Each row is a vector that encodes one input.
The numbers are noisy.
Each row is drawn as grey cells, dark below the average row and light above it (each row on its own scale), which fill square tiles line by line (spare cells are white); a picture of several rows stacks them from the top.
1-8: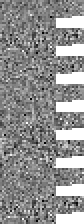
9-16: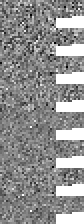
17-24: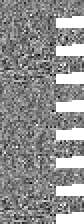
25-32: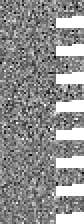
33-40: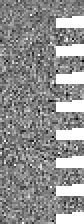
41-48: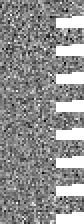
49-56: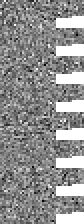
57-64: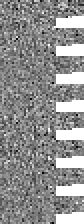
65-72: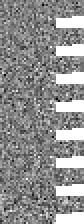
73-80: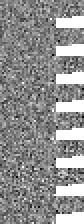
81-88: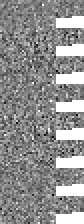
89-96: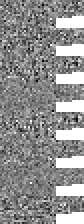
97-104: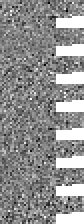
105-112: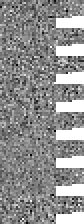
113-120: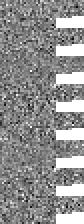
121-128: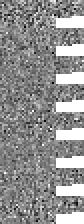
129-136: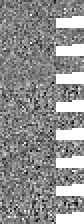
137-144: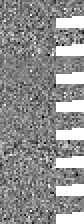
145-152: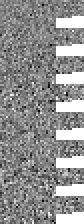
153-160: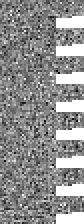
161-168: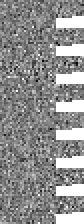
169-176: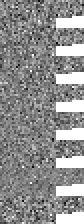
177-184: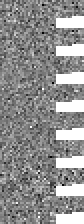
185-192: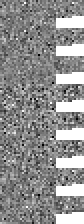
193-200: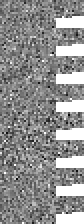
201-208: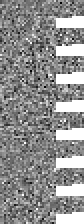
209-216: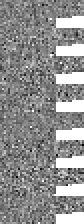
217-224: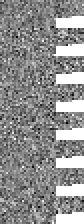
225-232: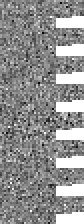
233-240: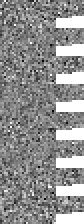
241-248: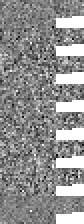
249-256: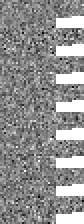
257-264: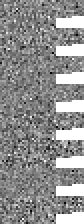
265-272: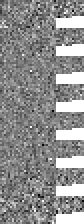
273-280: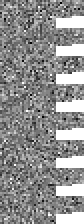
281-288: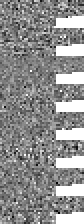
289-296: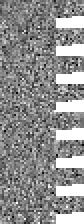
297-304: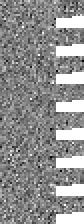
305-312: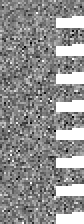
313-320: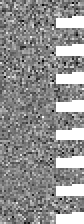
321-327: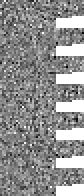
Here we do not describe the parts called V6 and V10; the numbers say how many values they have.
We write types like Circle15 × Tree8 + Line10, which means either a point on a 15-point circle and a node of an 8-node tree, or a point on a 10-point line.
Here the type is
(Bool × Bool × Bool + Unit) × Line13 × V10 + V6.
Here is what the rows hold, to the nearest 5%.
About 90% of them hold a point on a 13-point line and a value of V10, together with either a fixed value, or three true/false values. The rest hold a value of V6.
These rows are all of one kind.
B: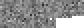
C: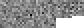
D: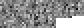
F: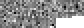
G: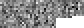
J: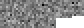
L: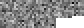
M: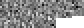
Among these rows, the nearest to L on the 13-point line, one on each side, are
D and G.
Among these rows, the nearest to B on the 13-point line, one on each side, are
D and J.
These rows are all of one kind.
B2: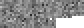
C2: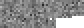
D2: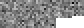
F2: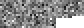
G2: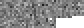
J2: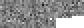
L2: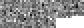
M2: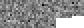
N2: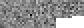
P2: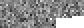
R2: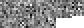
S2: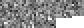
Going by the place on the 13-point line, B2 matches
F2, G2, P2 and S2.
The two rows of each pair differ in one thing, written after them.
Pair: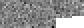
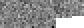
the place on the 13-point line
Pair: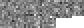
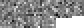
the value of V10
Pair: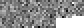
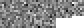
the value of V10
